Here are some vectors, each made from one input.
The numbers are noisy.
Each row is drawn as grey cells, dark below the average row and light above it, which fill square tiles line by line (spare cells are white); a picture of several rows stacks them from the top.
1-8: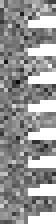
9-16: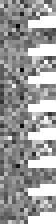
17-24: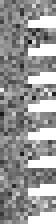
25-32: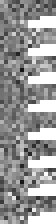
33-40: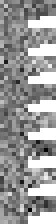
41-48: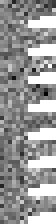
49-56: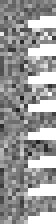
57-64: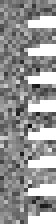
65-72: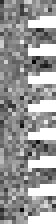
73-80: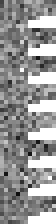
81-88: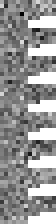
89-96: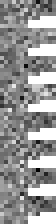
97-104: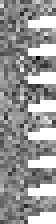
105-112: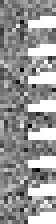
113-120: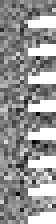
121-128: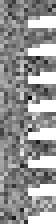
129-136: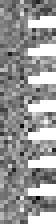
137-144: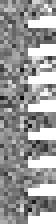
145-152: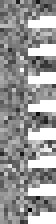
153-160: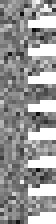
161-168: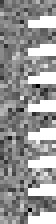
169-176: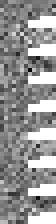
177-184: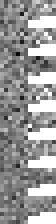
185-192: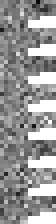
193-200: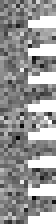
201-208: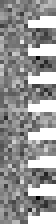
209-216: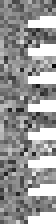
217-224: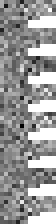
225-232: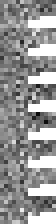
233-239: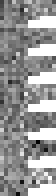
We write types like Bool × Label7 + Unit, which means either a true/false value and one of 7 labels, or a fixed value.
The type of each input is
(Circle6 × Tree12 + Line10) × Line10.
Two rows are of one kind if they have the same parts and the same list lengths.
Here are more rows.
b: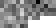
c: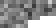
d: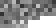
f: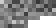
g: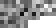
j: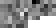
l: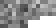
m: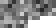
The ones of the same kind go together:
b, c, g, l
d, f, j, m

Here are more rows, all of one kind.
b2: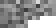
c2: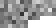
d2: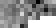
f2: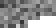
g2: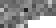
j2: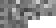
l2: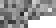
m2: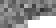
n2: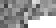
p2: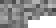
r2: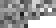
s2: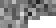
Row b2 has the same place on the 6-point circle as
c2, r2 and s2.
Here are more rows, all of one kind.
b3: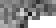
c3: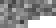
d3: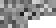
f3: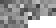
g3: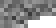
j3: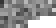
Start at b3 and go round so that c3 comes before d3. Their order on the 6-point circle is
b3, c3, f3, d3, g3, j3.
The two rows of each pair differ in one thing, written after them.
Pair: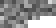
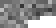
the place on the 6-point circle
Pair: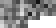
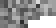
the place on the 10-point line
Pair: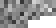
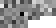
the place on the 6-point circle
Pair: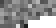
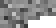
the place on the 6-point circle
